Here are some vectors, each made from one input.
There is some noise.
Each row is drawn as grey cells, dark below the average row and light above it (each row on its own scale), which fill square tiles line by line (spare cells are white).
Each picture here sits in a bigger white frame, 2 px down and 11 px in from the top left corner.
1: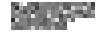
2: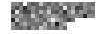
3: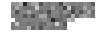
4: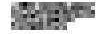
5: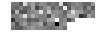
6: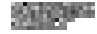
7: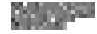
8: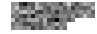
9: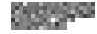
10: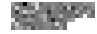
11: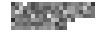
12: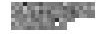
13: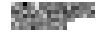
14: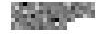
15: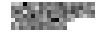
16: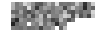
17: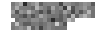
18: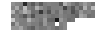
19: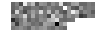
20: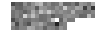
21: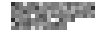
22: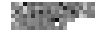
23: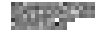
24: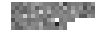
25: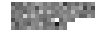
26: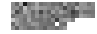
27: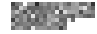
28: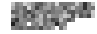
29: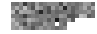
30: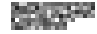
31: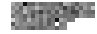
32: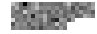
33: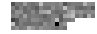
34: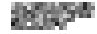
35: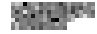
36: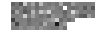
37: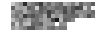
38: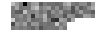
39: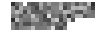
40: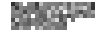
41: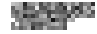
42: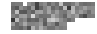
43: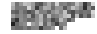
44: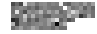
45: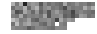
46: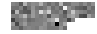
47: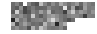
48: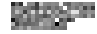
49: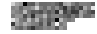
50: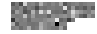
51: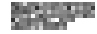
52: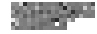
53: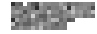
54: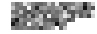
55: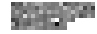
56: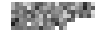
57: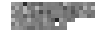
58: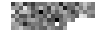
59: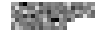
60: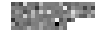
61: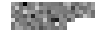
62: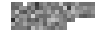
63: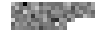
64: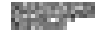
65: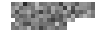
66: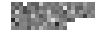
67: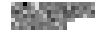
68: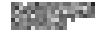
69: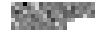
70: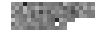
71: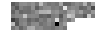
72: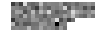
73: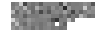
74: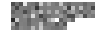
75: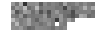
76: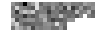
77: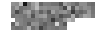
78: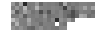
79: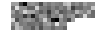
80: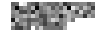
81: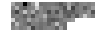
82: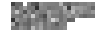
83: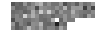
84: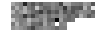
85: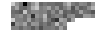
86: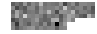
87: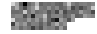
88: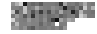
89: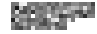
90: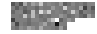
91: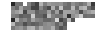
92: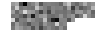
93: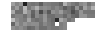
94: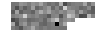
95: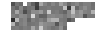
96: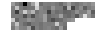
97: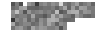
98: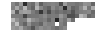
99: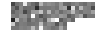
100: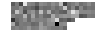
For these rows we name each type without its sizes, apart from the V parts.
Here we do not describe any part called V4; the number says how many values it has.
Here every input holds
a list of items, each a true/false value and a value of V4.
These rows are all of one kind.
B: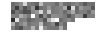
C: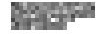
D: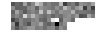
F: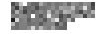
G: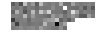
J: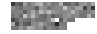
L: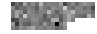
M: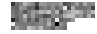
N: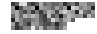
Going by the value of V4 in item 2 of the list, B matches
M and N.
